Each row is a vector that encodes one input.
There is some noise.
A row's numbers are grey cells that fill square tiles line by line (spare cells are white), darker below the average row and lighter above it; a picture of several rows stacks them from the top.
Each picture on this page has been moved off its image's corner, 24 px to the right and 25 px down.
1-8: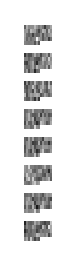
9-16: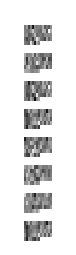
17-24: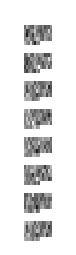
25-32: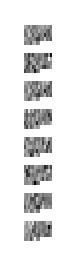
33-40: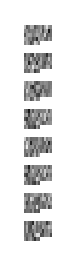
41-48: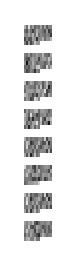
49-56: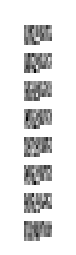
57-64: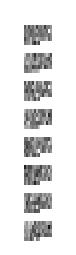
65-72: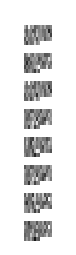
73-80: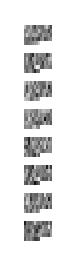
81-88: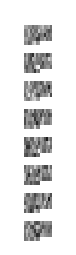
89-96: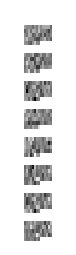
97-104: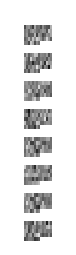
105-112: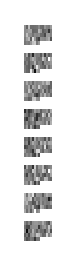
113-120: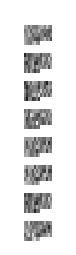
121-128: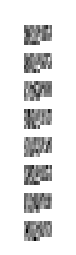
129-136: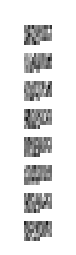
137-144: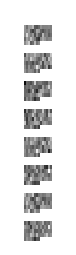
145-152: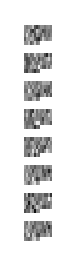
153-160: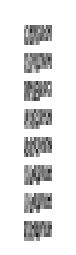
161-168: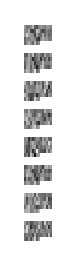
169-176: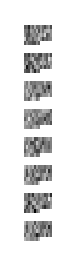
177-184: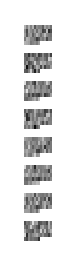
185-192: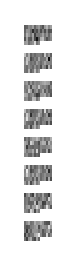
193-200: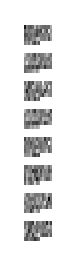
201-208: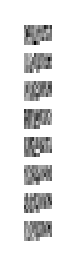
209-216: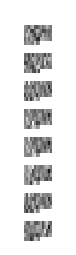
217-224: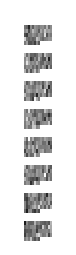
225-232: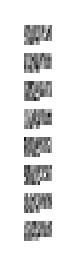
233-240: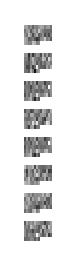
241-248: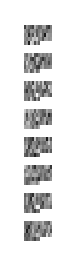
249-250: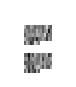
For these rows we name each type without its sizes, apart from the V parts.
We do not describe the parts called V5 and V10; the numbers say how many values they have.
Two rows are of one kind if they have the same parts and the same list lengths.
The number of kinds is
2.
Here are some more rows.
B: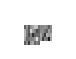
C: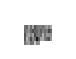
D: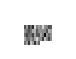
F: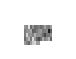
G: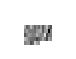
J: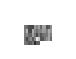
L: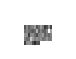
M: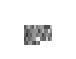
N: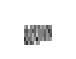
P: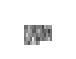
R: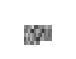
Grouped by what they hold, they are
B, D, J, L, M
C, F, G, N, P, R

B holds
a value of V5 and a value of V10.
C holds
a label, a true/false value and a value of V10.
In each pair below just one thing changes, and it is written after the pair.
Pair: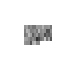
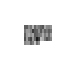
the value of V10
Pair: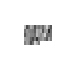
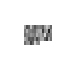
the true/false value
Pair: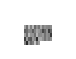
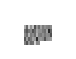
the true/false value
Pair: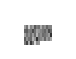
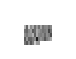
the label
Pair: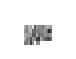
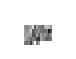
the label
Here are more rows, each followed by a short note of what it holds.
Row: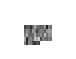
a value of V5 and a value of V10
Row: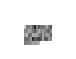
a label, a true/false value and a value of V10
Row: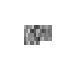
a label, a true/false value and a value of V10
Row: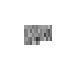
a label, a true/false value and a value of V10
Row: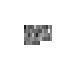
a value of V5 and a value of V10
